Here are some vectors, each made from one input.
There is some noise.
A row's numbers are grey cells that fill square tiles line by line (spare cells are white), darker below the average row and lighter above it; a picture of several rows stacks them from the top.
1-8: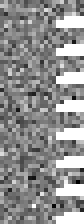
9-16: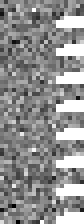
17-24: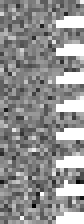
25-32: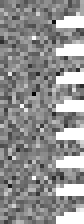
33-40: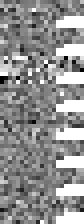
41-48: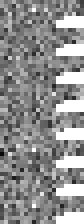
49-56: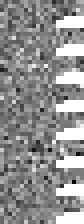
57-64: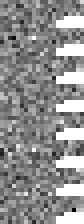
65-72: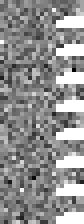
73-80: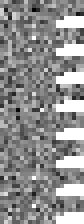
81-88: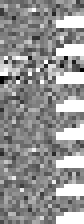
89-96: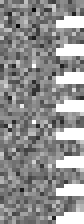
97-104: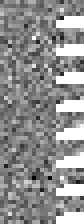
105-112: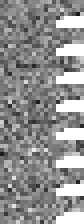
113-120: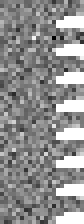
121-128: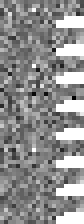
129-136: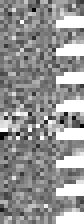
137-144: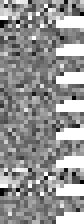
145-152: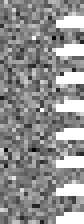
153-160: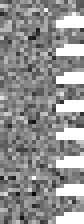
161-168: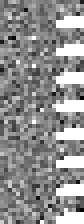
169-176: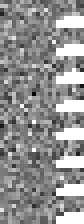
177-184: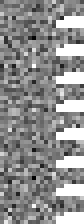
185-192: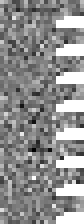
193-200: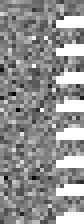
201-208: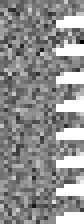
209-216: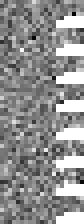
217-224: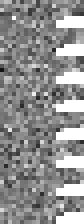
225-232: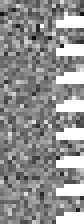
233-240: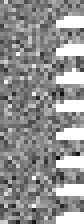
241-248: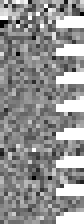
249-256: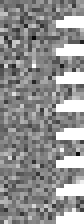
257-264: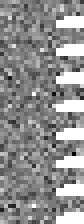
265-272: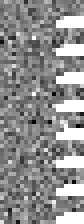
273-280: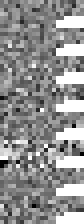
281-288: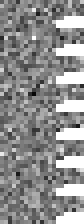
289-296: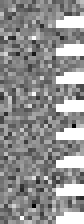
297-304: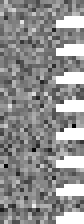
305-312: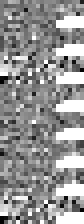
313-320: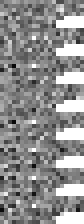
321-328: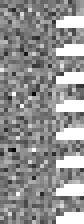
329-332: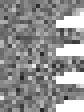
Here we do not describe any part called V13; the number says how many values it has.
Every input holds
a list of up to two items, each a true/false value and a value of V13.
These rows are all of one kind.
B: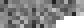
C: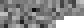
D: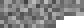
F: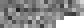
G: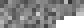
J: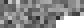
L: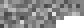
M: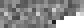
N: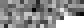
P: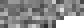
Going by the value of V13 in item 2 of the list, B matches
C, J, N and P.
